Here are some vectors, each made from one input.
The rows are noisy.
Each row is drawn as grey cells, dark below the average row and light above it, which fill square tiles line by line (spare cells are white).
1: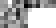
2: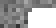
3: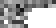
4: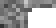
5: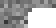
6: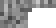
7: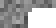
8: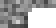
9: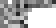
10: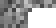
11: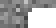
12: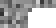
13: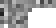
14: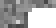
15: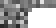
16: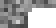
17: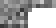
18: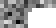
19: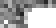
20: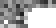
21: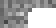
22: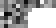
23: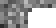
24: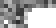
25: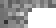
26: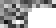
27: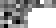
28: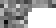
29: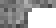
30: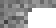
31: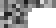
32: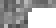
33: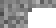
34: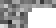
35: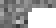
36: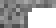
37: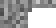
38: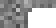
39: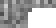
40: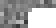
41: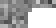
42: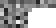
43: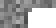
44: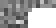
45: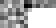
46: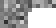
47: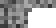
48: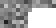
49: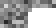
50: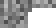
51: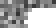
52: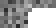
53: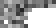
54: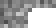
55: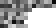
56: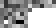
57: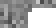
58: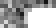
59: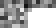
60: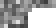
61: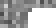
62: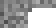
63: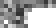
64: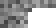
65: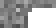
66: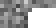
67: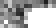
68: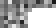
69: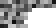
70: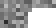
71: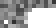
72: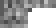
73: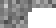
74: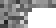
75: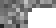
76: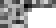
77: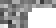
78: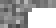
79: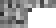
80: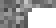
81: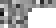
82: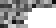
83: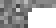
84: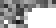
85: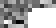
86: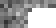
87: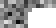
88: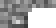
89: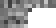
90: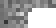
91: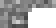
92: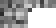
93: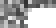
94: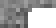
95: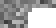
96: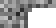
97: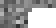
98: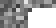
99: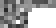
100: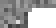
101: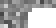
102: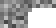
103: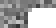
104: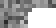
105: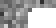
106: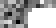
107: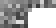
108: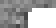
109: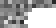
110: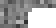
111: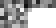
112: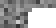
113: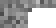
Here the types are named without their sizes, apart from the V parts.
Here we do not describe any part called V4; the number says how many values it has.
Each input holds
either a point on a line, or a list of items, each a point on a circle and a value of V4.
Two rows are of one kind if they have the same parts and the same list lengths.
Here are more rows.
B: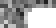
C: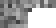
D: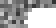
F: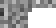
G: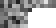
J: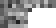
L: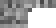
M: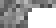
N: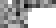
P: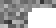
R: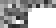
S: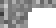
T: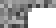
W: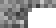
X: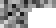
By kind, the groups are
B, D, N
C, F, G, J, L, P, S
M, R, T, W
X

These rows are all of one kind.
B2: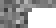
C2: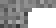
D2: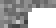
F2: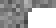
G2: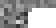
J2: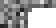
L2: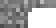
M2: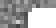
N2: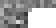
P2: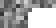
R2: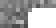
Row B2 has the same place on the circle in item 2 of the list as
C2, G2 and J2.
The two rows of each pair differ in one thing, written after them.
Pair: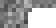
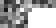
the place on the circle in item 1 of the list
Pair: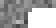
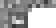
the value of V4 in item 1 of the list
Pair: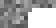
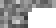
the value of V4 in item 2 of the list
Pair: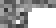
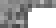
the place on the circle in item 2 of the list
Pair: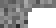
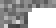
the place on the circle in item 2 of the list
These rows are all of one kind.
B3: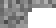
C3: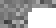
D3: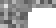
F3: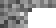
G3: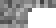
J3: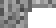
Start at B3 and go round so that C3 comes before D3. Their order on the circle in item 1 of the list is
B3, J3, F3, C3, G3, D3.
